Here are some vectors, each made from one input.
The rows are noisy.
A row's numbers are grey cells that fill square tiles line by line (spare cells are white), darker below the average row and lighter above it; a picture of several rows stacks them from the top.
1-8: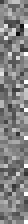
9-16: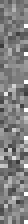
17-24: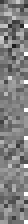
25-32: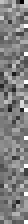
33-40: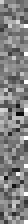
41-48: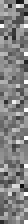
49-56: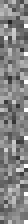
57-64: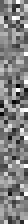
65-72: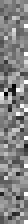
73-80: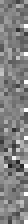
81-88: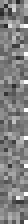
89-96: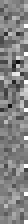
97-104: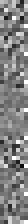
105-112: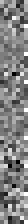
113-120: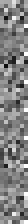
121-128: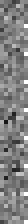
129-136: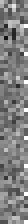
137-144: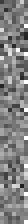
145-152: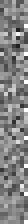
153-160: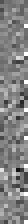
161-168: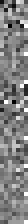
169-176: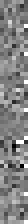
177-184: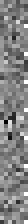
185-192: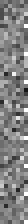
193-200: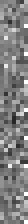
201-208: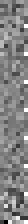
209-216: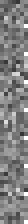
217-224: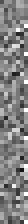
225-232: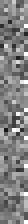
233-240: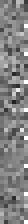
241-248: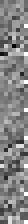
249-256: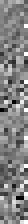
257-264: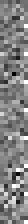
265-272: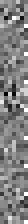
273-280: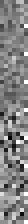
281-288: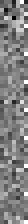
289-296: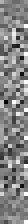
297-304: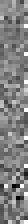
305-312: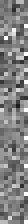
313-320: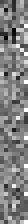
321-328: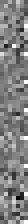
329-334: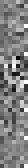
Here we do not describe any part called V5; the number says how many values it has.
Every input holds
either a point on a 6-point line, or a list of up to two items, each a true/false value and a value of V5.
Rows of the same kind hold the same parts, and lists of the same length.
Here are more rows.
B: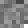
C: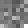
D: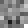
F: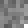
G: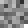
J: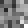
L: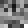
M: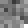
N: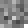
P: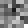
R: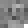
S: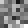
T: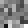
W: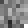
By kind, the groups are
B, C, G, L, M, P, S
D, J, N
F, R, W
T

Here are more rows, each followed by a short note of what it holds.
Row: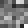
the empty list
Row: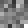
a list of two items
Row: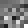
the empty list
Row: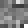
the empty list
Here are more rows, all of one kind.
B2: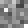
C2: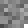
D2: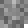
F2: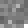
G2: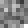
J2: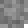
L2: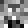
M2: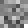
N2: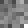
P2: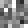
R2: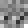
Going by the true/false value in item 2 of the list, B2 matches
M2, P2 and R2.
